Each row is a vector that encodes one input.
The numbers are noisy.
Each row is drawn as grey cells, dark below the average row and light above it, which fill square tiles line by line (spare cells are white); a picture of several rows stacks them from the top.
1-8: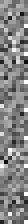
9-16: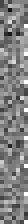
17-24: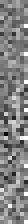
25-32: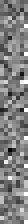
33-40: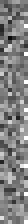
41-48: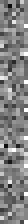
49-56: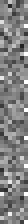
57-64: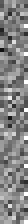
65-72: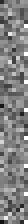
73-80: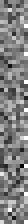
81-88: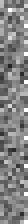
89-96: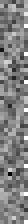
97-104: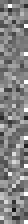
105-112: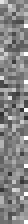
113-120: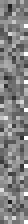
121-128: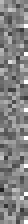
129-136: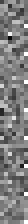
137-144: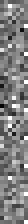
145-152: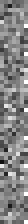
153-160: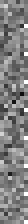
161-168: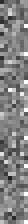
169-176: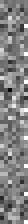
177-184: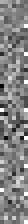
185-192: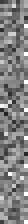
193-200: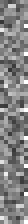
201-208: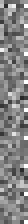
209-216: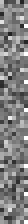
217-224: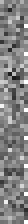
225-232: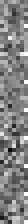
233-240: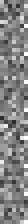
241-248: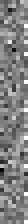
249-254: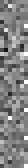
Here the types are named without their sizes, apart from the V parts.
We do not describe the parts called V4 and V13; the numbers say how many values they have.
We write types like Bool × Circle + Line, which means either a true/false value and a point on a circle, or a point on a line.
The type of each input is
Circle × (Circle + (Line + V4) × V13).
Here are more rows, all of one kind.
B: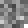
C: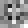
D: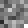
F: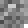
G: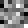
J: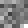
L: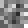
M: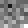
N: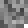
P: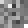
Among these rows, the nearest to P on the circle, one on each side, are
J and L.
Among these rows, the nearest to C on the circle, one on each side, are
M and N.
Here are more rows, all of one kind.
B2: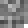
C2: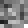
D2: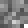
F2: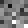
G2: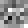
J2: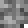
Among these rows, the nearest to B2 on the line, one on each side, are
G2 and J2.
